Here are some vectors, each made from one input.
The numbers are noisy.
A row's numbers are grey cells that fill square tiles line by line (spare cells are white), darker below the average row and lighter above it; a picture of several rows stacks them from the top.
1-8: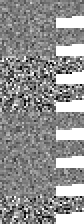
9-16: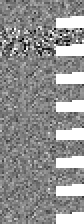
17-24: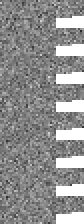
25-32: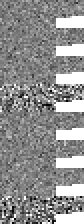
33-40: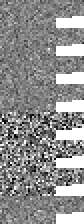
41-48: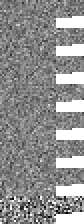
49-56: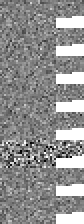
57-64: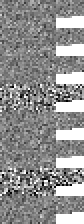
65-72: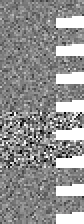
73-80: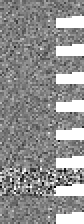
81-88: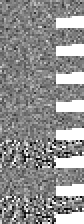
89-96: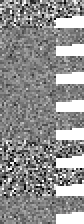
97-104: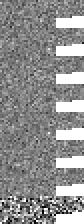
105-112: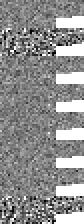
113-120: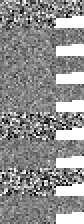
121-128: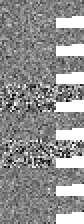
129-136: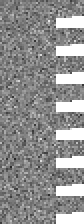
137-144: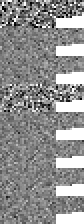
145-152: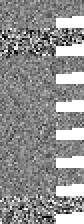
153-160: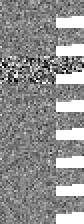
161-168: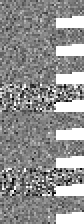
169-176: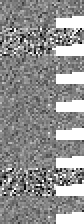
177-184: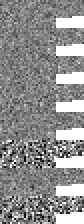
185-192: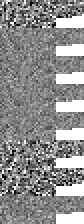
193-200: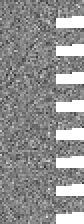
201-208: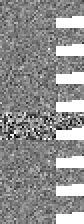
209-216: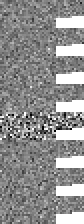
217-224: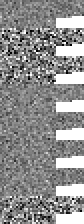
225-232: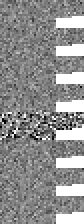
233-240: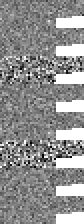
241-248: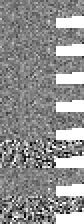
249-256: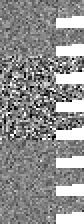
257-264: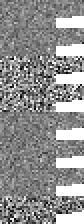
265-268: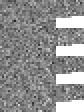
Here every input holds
either a point on a 4-point line and a point on a 5-point line, or a point on a 15-point line.
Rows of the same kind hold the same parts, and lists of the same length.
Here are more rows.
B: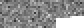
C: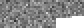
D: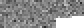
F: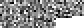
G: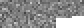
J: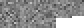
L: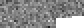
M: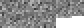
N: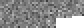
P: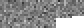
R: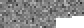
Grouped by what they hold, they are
B, C, D, G, J, L, M, N, P, R
F

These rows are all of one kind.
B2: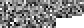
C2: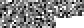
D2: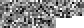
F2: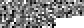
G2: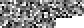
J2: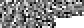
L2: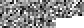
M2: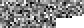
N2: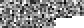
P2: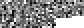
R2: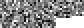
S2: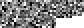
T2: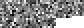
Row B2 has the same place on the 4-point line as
R2 and T2.
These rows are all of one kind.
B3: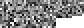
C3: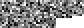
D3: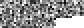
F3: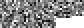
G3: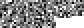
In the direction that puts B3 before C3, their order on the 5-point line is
G3, F3, D3, B3, C3.
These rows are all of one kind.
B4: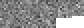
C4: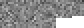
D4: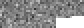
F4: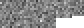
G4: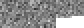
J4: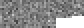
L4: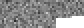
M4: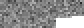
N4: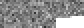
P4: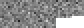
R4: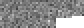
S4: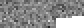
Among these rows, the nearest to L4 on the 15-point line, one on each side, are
N4 and S4.
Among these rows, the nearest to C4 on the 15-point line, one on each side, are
D4 and P4.
